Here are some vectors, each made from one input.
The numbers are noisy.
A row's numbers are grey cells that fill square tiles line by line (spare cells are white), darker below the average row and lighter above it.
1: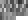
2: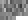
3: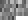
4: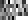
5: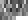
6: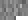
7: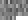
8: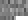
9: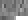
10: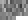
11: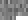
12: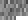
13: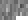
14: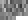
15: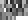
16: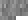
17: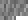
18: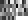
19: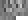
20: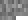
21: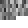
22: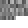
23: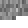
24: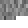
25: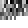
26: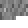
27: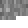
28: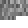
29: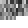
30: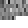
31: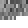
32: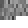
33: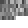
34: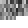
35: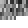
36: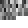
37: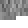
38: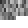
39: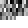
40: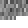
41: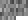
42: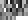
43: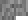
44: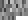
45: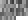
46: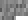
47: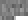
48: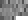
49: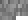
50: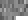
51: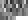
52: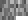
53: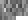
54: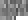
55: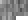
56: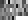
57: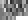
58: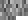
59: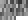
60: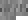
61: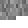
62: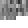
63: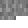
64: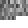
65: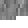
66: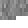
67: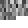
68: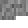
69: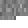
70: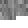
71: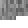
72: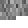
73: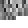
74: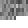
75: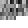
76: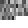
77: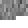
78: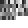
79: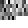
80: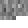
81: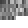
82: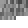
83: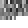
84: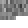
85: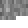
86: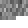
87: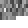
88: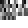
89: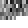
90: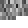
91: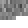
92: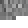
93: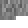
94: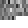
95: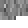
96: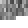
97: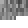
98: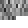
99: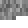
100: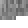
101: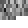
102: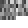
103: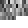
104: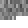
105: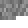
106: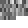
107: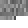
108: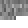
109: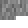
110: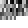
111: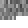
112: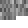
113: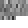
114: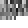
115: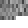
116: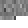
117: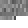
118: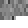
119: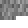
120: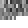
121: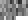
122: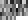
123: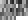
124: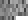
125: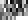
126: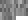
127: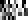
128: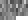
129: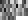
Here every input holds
a point on an 8-point line, together with either a point on an 8-point line, or a node of a 9-node tree.
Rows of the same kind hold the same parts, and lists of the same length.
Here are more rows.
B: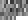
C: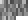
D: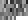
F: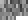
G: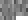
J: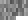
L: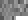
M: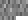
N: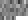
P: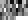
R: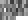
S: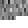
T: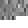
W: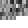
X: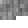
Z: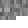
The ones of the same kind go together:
B, D, F, G
C, J, L, M, N, P, R, S, T, W, X, Z

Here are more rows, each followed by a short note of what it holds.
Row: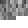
a point on each of two 8-point lines
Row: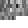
a point on an 8-point line and a node of a 9-node tree
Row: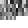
a point on an 8-point line and a node of a 9-node tree
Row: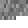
a point on each of two 8-point lines
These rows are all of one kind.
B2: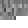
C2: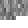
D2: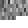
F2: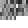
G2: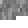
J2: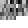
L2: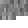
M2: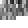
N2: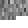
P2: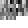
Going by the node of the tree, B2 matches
D2, F2 and N2.
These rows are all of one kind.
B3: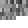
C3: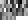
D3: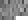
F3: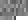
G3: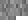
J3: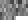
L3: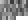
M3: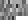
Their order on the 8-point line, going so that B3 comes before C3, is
B3, F3, G3, L3, M3, C3, J3, D3.
